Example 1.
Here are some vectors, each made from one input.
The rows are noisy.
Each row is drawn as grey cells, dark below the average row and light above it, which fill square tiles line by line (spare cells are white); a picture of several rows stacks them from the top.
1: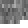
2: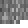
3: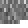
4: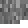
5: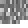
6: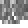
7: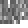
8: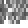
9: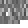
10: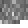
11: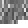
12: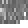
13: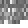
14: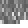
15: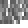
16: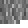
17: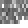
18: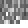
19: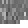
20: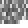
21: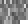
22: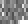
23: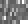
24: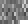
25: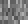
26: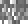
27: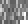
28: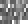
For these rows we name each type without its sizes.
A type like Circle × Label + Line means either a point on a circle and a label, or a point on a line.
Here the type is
Bool × Bool × Bool.
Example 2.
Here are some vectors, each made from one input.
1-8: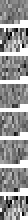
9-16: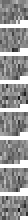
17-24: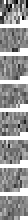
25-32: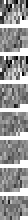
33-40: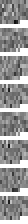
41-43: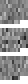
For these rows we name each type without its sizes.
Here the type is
Tree + Unit.
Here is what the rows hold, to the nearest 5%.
About 10% of them hold a fixed value. The rest hold a node of a tree.
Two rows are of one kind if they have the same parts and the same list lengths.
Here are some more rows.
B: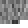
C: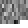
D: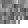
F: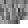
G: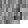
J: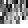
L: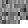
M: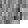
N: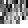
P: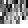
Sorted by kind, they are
B, C, D, F, G, L, M
J, N, P

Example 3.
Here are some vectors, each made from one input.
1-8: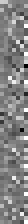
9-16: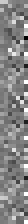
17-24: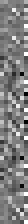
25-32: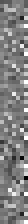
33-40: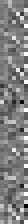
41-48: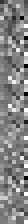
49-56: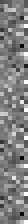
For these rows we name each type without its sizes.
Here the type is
Line.
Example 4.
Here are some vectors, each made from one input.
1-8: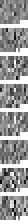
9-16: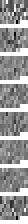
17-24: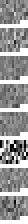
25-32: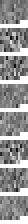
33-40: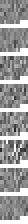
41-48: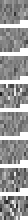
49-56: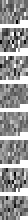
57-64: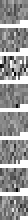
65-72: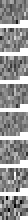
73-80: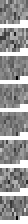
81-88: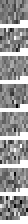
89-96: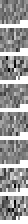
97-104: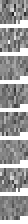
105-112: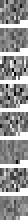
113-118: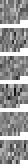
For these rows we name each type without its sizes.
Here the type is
Circle + Unit.
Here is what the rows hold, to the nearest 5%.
About 95% of them hold a point on a circle. The rest hold a fixed value.
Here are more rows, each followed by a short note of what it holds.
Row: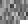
a point on a circle
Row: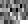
a fixed value
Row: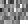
a point on a circle
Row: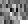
a fixed value
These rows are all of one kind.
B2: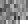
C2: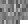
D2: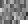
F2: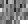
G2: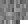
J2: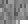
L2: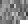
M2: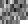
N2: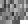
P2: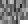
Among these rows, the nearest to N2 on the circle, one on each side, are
G2 and P2.
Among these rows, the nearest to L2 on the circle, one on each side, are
D2 and M2.
